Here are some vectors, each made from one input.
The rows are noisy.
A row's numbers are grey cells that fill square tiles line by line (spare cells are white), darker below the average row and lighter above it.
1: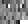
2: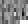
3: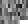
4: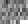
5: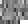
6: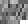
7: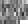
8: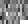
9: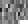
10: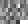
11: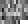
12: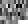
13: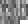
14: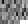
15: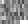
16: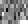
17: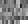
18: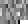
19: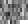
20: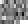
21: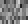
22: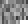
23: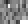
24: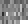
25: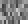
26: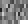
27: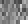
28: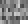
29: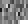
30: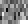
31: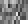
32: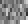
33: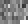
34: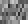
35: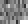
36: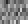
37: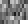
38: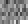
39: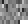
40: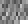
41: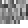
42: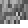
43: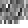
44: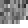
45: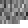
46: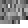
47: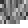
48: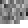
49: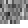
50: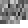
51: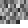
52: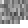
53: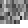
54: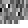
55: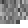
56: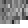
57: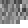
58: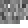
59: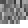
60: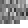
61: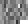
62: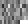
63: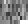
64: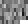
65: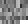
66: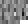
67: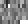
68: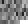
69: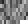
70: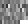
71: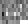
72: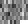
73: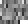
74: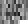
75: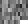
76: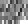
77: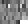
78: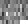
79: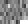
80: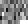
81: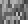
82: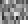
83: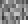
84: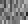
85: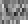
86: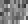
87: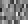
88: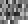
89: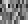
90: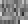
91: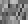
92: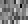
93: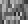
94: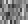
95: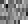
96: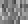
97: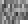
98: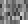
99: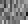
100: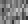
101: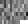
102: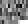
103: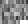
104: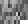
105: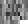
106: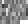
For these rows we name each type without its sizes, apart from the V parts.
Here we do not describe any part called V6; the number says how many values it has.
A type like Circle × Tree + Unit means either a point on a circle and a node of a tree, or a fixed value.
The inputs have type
(Bool × Bool × Bool + Unit) × V6 + Tree.
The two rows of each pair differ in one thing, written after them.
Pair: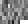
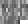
the value of V6
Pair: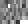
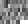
the value of V6
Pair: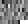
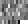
one of the three true/false values
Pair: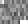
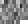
the value of V6
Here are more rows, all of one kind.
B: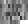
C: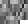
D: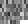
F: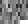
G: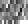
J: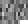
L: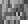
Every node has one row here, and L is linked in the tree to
C and F.
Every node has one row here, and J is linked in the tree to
F and G.
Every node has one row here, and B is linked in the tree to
D and F.
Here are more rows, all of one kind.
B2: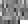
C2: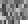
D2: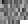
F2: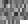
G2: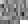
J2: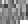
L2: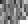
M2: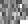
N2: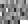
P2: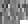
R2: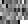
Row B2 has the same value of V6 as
G2, N2 and R2.
